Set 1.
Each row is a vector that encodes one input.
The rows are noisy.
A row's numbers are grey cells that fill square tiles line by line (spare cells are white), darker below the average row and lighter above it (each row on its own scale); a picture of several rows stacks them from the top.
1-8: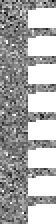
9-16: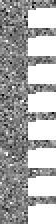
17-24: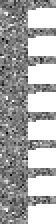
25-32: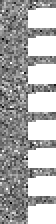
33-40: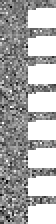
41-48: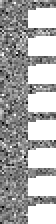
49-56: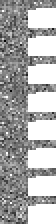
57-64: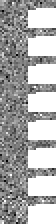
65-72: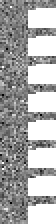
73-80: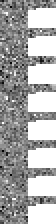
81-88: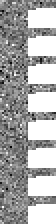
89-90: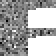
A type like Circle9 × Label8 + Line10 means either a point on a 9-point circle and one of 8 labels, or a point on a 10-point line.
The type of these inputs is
Line17.
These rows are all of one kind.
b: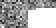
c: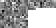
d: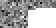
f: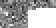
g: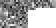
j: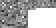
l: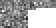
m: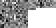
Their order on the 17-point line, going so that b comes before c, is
l, b, j, d, c, m, g, f.
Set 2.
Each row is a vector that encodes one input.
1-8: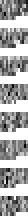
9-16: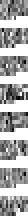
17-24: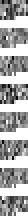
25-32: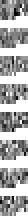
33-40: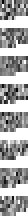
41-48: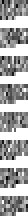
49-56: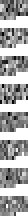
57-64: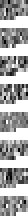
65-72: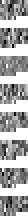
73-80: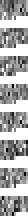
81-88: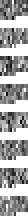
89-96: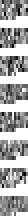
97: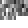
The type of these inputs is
Bool × Bool × Bool + Unit.
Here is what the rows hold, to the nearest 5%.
About 10% of them hold a fixed value. The rest hold three true/false values.
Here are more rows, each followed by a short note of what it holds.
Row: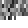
three true/false values
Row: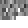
three true/false values
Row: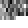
three true/false values
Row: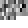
three true/false values
